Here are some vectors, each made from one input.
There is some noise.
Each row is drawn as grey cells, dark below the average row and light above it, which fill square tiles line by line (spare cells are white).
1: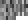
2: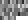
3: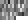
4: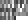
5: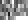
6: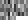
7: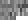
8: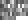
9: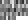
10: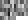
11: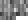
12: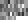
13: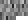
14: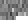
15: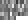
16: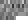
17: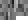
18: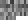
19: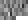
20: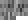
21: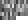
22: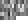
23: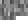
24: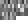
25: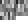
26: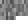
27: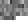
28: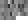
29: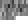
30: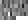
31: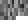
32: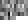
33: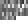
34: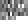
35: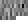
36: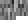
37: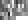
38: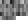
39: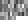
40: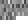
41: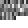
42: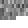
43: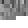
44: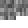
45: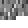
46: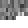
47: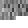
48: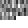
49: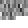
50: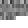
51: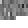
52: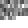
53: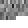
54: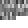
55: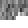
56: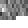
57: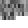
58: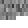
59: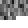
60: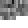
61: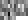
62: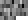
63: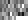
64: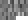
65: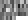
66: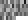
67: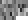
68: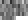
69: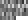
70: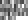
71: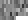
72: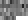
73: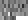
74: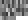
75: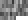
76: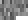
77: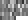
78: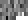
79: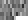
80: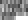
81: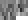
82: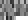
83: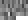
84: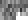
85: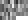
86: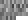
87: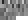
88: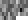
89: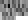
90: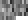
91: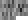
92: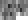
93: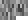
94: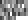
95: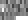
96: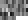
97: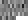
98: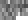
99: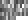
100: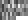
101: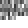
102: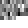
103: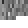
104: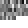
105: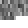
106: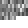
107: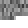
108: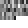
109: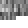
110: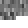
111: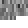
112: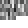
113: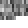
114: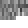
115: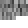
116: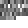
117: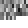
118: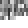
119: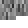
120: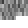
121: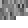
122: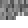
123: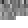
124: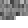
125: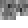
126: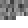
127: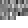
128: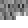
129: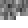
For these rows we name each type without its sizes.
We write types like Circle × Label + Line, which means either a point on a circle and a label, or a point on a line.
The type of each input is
(Bool × Bool × Bool × Bool + Unit) × Label + Tree × Tree.
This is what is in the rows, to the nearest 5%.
About 70% of them hold a label, together with either a fixed value, or four true/false values. The rest hold a node of each of two trees.
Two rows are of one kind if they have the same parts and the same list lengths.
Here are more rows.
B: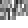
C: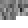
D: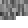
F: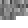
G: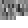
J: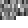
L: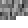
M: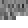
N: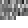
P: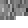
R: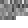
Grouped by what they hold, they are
B, J, N
C, D, F, L, P, R
G, M

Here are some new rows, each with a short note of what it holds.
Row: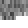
a label
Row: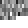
a node of each of two trees
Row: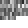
a node of each of two trees
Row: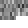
a label and four true/false values
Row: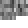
a label and four true/false values
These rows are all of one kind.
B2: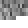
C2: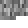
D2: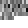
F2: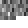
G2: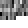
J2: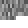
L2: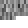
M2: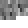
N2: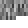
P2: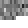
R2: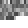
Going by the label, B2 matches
C2 and J2.
